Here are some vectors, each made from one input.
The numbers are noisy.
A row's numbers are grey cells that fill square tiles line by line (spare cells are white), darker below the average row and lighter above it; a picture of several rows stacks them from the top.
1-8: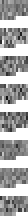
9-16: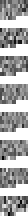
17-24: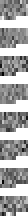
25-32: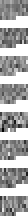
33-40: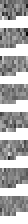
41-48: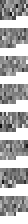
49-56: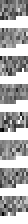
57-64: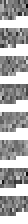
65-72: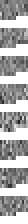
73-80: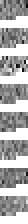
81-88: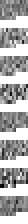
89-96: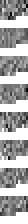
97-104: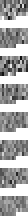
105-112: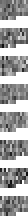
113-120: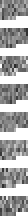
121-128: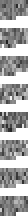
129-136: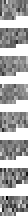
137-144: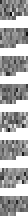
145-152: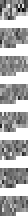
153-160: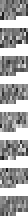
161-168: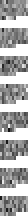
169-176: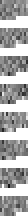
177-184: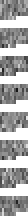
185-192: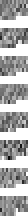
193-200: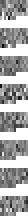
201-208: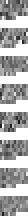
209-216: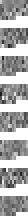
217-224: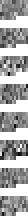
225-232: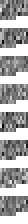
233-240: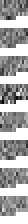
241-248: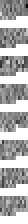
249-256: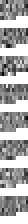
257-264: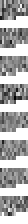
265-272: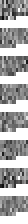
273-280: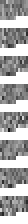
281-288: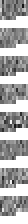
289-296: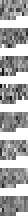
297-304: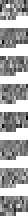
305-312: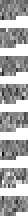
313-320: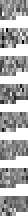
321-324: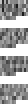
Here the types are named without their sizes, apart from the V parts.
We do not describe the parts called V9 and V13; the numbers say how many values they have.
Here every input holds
a value of V13, together with either a point on each of two circles, or a value of V9.
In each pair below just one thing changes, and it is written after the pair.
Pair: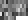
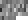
the value of V9
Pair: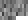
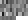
the value of V13
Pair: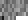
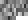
the value of V9
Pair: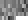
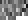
the value of V13
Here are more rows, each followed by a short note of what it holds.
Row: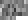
a point on each of two circles and a value of V13
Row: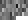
a value of V9 and a value of V13
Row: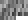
a point on each of two circles and a value of V13
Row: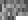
a value of V9 and a value of V13
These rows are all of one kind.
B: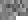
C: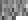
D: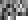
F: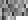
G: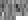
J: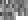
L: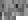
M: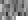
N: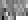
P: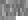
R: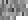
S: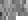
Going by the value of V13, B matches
M, P and R.
